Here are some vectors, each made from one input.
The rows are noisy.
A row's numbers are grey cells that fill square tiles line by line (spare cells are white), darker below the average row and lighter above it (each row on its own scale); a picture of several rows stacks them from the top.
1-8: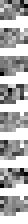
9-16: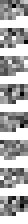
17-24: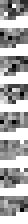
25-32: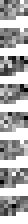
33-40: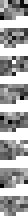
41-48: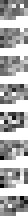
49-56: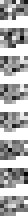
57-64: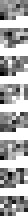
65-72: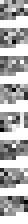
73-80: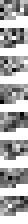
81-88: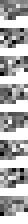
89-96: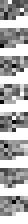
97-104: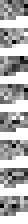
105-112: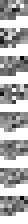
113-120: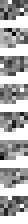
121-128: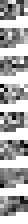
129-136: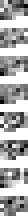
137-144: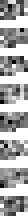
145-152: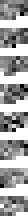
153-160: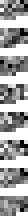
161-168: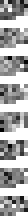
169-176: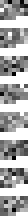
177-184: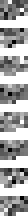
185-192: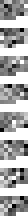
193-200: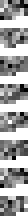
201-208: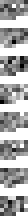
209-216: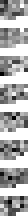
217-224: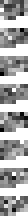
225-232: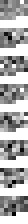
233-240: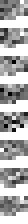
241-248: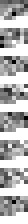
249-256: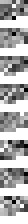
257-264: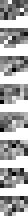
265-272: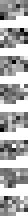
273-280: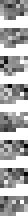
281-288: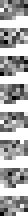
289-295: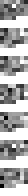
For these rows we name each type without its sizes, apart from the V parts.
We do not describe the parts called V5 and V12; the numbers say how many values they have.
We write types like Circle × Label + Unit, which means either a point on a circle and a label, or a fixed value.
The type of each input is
Bool × Bool × Bool × (Line + V12) + V5.
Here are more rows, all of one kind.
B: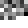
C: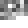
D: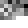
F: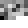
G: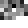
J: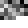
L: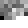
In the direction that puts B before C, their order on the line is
J, B, G, L, D, F, C.
